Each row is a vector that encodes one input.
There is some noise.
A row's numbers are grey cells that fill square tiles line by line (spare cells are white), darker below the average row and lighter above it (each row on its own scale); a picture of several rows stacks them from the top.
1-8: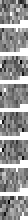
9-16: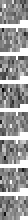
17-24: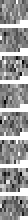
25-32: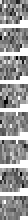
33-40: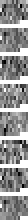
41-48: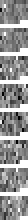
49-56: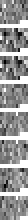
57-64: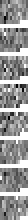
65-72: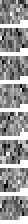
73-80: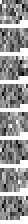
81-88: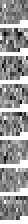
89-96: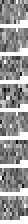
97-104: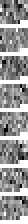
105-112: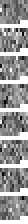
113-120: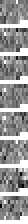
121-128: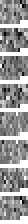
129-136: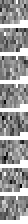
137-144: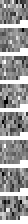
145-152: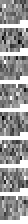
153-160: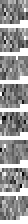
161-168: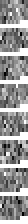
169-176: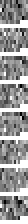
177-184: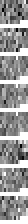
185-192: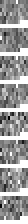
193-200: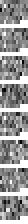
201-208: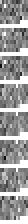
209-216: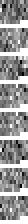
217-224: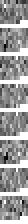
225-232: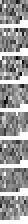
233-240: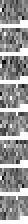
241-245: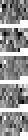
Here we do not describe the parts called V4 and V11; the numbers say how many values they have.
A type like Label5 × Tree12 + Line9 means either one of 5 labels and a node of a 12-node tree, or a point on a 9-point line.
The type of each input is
(Bool × Bool × Bool + Line10) × V4 + V11.
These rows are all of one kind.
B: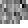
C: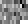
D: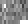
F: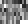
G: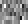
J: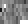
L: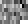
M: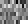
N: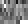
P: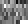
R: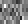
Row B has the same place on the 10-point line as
D and G.
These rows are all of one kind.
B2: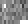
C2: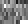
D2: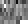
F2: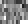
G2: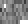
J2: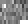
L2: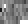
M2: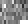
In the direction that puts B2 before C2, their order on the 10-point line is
B2, M2, J2, F2, G2, C2, L2, D2.
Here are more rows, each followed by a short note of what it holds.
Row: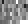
three true/false values and a value of V4
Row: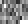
a point on a 10-point line and a value of V4
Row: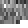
a point on a 10-point line and a value of V4
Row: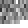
three true/false values and a value of V4
